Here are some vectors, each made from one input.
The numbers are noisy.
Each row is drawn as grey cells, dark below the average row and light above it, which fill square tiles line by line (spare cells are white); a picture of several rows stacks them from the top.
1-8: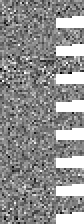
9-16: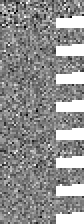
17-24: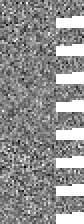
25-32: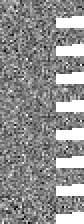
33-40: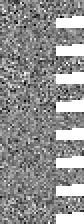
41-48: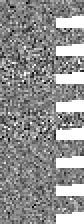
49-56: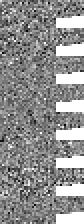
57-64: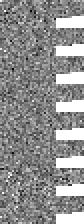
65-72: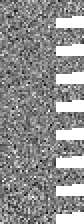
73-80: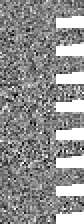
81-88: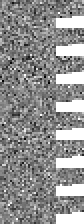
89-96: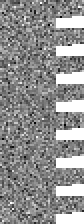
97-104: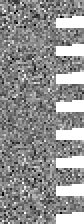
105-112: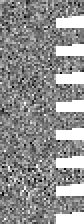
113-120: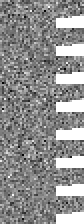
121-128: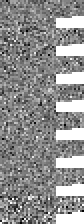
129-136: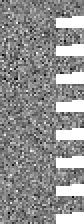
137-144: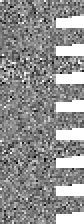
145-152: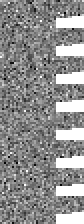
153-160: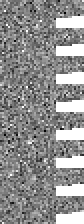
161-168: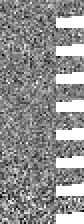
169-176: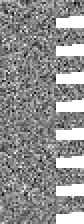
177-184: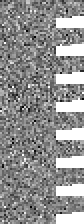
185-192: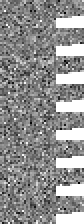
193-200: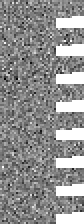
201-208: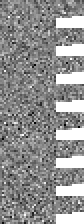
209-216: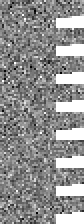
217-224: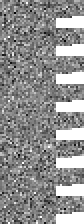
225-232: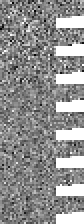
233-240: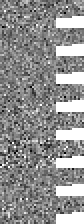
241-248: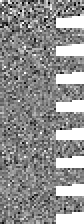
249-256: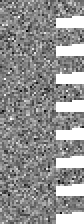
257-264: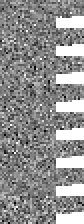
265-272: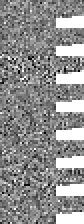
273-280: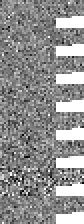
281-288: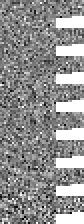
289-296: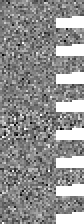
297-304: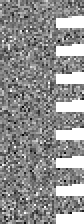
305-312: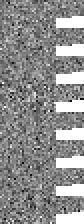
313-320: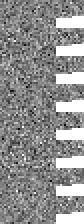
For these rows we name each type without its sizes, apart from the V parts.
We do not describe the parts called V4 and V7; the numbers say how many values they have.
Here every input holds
a true/false value and a value of V7, together with either a node of a tree, or a value of V4.
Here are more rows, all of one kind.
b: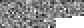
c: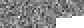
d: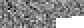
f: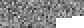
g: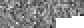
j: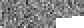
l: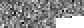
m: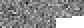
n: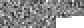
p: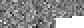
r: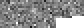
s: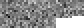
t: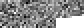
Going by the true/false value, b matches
g, n, p and r.
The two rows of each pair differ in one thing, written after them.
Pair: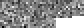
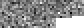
the true/false value
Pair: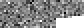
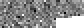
the value of V7
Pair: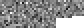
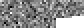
the true/false value
